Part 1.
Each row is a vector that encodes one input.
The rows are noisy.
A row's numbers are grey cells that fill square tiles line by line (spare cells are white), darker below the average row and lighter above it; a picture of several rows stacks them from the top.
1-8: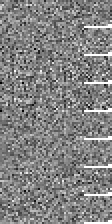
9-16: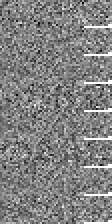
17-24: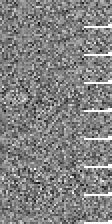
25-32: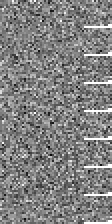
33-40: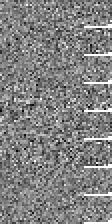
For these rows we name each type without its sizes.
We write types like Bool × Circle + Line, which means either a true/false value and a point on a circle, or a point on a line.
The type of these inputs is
Label.
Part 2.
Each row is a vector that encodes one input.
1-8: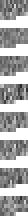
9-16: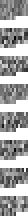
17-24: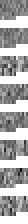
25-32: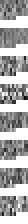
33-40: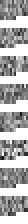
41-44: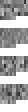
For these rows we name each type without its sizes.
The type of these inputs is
Tree.
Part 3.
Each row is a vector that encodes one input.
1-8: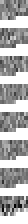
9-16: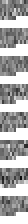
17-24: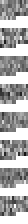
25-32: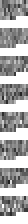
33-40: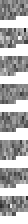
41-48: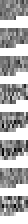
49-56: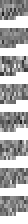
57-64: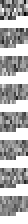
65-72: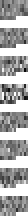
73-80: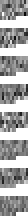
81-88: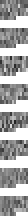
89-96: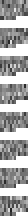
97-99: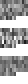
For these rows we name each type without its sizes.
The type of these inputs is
Tree.
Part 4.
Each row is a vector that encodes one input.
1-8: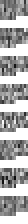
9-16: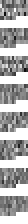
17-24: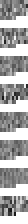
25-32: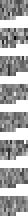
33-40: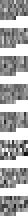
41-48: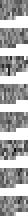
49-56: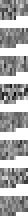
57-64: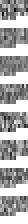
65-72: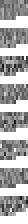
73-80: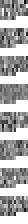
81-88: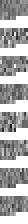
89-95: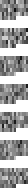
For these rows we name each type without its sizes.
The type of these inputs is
Tree.
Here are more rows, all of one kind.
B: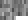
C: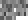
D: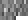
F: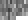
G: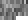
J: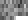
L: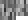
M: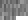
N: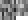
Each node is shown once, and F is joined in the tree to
C and M.
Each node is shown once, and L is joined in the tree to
M and N.
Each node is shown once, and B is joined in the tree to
J and M.
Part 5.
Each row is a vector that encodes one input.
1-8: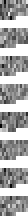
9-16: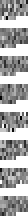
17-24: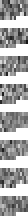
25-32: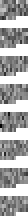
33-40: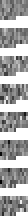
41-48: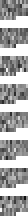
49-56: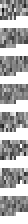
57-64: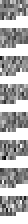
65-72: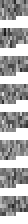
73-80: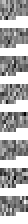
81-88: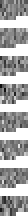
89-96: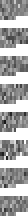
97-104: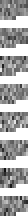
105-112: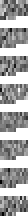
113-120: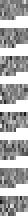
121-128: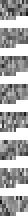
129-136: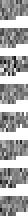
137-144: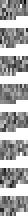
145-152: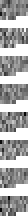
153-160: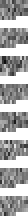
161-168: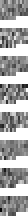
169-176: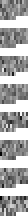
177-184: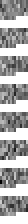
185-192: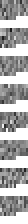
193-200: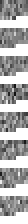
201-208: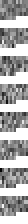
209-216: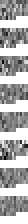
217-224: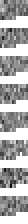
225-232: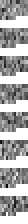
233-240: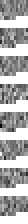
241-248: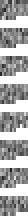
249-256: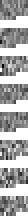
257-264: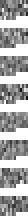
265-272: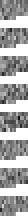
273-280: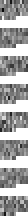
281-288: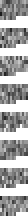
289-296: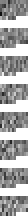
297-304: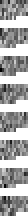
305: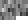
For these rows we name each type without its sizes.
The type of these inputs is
Tree.
